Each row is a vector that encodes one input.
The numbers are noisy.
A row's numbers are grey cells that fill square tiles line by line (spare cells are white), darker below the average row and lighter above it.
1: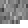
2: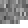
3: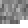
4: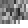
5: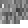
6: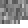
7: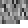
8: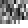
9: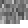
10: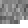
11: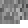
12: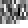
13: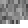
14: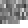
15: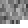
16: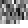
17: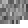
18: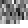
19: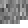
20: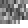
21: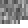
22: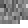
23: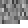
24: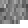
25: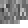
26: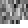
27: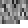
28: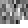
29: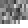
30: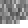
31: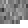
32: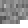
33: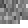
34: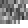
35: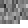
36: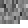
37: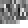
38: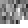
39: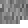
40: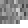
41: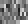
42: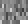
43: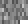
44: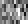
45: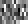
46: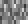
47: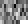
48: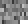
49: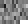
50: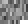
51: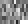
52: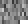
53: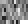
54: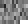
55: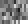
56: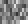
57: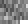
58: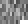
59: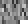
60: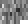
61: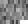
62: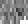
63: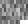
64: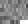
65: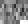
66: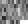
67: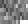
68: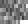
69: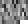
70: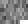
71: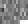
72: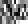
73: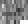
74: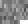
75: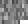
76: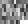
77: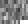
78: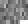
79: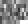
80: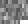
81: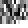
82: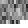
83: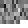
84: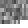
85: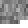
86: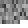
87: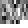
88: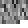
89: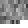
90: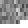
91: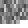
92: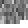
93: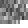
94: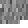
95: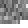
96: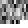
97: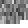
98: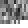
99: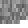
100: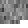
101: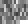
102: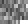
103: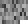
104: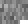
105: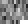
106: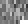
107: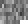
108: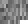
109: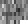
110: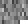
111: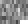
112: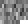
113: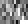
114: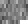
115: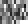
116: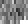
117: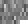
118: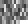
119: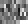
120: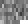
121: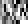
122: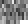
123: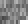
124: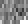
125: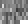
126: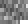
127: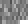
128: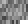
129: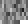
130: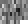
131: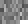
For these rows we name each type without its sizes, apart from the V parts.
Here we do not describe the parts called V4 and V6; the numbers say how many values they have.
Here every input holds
either a point on a line and a value of V6, or a true/false value and a value of V4.
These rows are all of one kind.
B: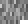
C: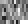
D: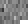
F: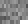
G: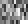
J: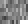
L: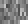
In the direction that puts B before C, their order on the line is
B, D, L, J, G, F, C.
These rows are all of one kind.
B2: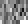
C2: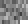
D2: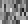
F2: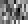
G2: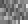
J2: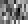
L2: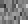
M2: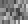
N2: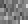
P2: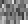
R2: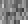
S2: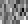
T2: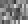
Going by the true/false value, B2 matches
D2, P2, R2 and S2.
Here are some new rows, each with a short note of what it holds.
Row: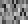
a true/false value and a value of V4
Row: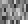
a point on a line and a value of V6
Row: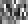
a point on a line and a value of V6
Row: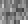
a true/false value and a value of V4
